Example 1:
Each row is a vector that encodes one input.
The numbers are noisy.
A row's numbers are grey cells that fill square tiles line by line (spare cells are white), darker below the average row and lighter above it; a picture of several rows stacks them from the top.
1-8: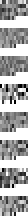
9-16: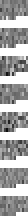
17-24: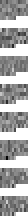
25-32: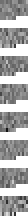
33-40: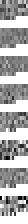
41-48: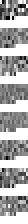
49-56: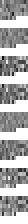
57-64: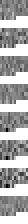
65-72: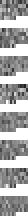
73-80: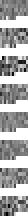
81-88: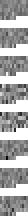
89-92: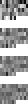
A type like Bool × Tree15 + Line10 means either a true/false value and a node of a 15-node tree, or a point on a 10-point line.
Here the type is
Bool × (Circle5 + Unit).
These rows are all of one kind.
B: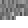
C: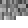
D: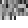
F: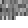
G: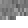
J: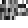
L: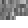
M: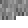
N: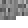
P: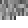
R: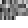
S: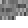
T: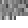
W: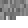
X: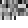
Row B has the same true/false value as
C, L, M and X.
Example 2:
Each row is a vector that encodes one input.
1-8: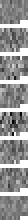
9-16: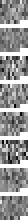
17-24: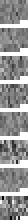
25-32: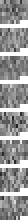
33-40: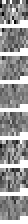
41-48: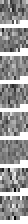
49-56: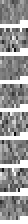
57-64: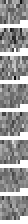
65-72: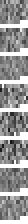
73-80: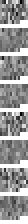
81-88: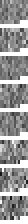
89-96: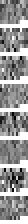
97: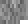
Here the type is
Line6 × Line7 × Tree10.
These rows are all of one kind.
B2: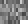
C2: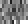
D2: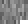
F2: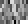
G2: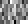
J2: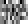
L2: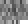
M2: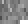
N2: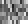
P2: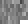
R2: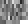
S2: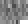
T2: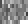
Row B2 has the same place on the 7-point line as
J2 and L2.
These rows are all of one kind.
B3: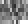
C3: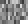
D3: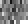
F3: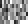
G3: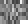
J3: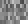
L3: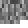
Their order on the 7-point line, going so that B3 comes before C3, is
D3, L3, J3, B3, F3, C3, G3.
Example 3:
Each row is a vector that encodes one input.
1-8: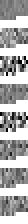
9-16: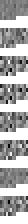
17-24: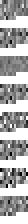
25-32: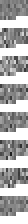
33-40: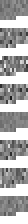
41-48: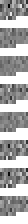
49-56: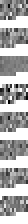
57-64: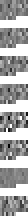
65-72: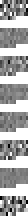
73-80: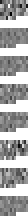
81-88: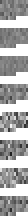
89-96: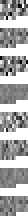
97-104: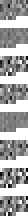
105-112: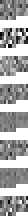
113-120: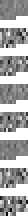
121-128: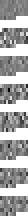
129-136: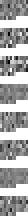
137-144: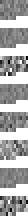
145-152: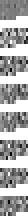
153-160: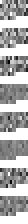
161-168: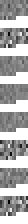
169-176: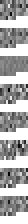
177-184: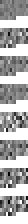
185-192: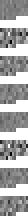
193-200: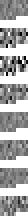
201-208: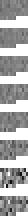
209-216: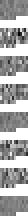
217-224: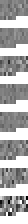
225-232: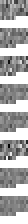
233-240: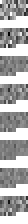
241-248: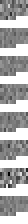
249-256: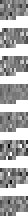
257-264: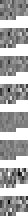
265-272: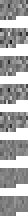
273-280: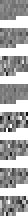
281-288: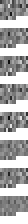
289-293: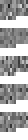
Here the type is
Bool × Bool × Bool × Bool + Label5.
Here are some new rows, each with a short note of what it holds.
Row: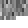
one of 5 labels
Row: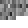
four true/false values
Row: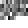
one of 5 labels
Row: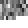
one of 5 labels
